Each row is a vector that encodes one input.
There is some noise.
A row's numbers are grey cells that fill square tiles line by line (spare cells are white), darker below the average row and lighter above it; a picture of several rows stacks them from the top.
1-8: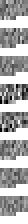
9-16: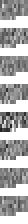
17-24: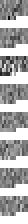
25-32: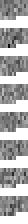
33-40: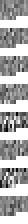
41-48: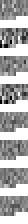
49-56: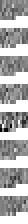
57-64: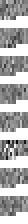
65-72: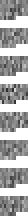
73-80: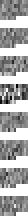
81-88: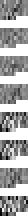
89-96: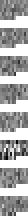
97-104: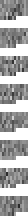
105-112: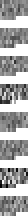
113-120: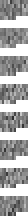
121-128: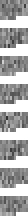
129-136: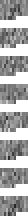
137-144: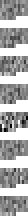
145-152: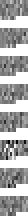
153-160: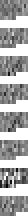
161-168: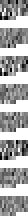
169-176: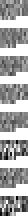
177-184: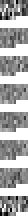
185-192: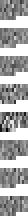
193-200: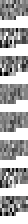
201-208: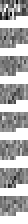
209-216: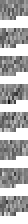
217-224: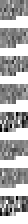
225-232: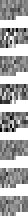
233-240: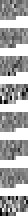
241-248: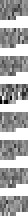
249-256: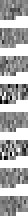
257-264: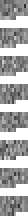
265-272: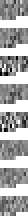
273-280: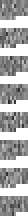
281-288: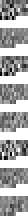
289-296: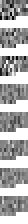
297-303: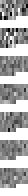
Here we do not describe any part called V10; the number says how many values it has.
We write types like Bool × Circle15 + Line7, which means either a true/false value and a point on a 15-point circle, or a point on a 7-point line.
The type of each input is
Line13 × List2(V10) + Tree15.
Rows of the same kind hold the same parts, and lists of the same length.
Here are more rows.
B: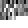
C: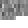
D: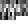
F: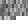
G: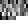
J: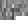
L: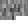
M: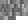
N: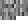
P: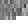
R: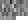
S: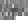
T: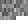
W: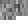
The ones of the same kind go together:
B, D, G
C, R, T, W
F, N
J, L, M, P, S

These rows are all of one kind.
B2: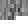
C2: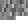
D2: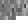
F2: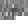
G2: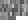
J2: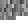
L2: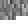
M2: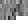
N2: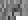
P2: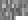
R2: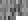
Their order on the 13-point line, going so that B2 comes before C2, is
N2, M2, R2, B2, P2, F2, C2, J2, G2, L2, D2.
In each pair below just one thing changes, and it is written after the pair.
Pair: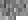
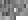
the value of V10 in item 1 of the list
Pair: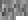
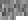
the value of V10 in item 2 of the list
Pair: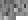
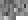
the value of V10 in item 2 of the list
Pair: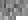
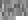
the place on the 13-point line
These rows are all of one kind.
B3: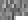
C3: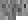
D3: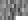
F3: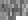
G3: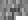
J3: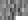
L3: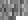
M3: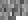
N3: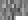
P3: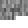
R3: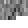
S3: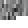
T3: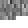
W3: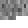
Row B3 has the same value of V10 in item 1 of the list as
D3, J3, N3 and T3.
